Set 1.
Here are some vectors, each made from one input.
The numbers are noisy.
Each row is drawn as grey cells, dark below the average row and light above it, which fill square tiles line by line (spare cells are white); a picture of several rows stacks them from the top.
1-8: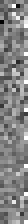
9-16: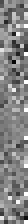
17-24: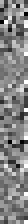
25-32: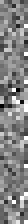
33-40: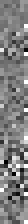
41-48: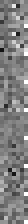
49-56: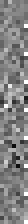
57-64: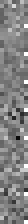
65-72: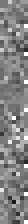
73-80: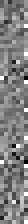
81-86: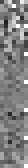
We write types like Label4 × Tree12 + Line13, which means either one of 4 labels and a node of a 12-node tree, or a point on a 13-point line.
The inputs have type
Line6 × (Tree12 + Unit).
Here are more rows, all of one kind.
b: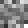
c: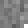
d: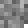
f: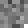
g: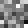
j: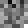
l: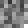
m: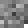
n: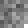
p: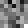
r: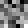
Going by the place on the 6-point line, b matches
c, g, l and n.
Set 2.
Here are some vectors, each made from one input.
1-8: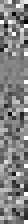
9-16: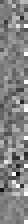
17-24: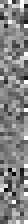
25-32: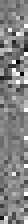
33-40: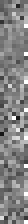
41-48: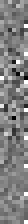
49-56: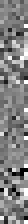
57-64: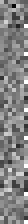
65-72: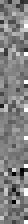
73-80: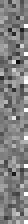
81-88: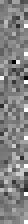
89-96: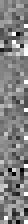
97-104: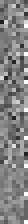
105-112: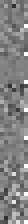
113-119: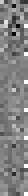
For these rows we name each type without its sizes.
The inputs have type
List(Line).
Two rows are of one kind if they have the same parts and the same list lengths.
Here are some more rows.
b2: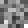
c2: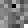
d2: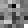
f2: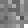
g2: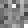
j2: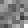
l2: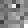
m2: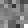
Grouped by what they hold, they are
b2, g2, l2
c2, f2, m2
d2, j2

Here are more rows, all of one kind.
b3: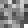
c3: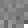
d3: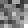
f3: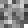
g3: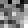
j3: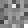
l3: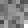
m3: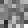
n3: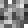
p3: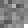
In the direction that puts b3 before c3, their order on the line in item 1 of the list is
p3, b3, j3, l3, f3, m3, g3, c3, n3, d3.
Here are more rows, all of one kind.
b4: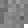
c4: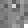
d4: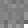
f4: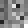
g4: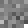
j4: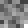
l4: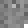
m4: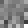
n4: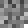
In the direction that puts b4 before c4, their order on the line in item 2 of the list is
m4, d4, n4, j4, g4, l4, b4, c4, f4.
